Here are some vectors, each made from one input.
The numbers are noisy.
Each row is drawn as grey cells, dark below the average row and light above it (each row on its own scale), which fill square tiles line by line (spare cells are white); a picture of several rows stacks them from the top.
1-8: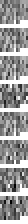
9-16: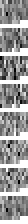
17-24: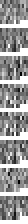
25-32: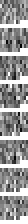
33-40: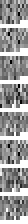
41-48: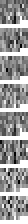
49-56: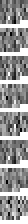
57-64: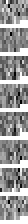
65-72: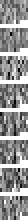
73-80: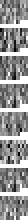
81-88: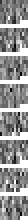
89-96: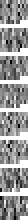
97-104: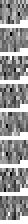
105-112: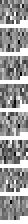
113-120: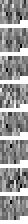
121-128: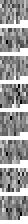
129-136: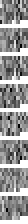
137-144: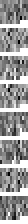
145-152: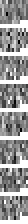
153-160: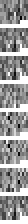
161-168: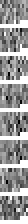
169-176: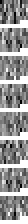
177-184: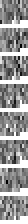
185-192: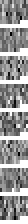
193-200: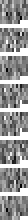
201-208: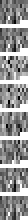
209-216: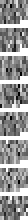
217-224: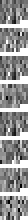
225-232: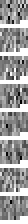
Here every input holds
either a point on a 7-point line, or three true/false values.
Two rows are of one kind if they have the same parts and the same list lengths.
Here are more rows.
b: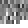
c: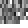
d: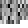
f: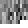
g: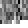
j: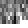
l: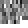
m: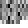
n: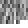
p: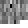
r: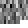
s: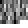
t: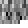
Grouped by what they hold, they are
b, d, f, g, m, n, t
c, j, l, p, r, s

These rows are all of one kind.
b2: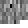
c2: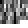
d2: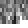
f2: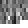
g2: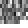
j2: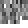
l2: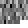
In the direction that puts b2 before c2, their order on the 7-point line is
j2, b2, c2, f2, d2, l2, g2.
